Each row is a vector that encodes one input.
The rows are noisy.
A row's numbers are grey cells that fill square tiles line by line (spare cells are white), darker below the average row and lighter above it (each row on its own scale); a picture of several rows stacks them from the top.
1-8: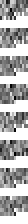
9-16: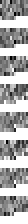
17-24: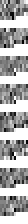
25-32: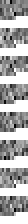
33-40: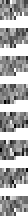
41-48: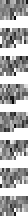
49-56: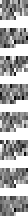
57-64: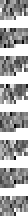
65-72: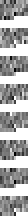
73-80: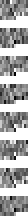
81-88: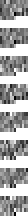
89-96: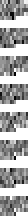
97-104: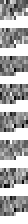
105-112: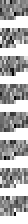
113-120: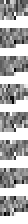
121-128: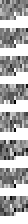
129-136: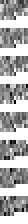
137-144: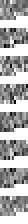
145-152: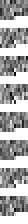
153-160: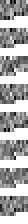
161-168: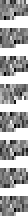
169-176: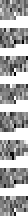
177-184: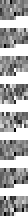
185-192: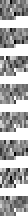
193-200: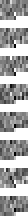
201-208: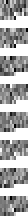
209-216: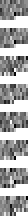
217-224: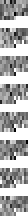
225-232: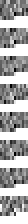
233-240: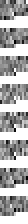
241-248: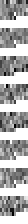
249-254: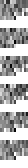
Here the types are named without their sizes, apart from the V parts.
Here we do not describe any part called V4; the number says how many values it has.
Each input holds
a list of items, each a point on a line and a value of V4.
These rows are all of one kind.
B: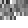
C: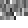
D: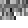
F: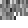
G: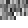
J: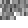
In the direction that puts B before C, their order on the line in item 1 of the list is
G, F, D, B, C, J.
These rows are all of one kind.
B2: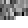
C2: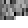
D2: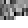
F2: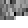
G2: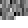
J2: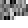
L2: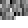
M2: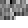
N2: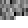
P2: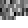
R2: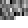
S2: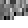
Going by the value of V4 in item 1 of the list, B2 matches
D2 and P2.
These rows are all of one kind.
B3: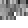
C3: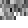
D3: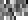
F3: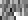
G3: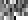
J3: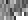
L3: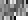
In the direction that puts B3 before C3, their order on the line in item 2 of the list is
F3, D3, J3, G3, B3, L3, C3.
